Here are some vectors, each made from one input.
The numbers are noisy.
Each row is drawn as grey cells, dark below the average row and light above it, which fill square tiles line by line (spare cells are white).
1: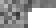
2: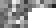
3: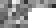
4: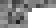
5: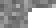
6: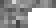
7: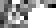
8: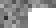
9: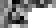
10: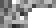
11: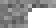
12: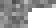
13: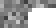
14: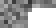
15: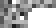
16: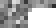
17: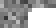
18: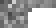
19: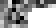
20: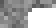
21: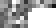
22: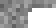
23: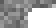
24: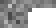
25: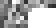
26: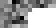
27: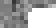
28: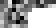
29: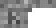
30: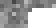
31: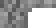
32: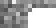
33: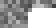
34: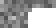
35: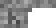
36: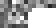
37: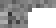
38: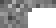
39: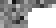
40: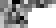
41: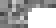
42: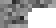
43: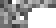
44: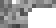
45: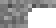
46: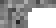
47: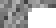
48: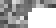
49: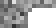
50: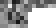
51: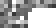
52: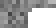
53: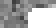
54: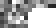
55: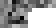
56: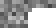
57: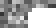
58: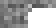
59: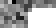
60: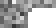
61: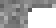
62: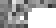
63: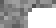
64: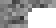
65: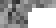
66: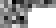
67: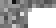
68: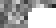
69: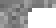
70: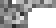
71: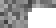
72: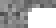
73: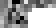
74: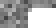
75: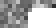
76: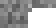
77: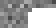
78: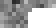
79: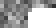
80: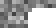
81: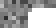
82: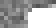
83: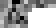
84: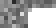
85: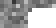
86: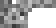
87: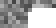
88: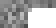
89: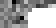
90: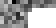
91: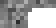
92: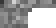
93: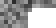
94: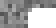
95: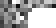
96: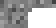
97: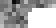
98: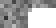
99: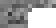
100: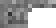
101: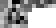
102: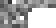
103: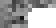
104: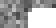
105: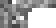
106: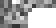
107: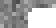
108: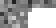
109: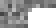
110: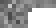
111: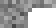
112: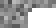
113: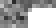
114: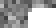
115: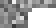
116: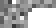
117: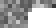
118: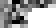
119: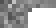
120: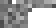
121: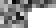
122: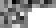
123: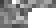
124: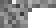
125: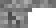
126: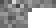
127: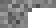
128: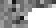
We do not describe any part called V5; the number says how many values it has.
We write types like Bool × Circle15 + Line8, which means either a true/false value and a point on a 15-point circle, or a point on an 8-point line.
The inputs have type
Bool × Circle6 + (Line4 + V5) × V5.
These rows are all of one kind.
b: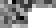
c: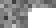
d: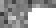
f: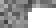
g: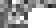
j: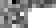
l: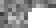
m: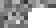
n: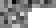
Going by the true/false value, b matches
c and m.
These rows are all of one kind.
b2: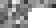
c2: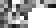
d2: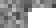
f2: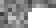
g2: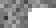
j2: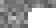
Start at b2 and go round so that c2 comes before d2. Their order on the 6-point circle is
b2, g2, j2, f2, c2, d2.
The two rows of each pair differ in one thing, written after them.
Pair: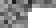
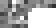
the place on the 6-point circle
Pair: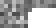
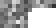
the true/false value
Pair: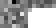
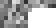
the true/false value
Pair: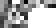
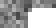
the place on the 6-point circle
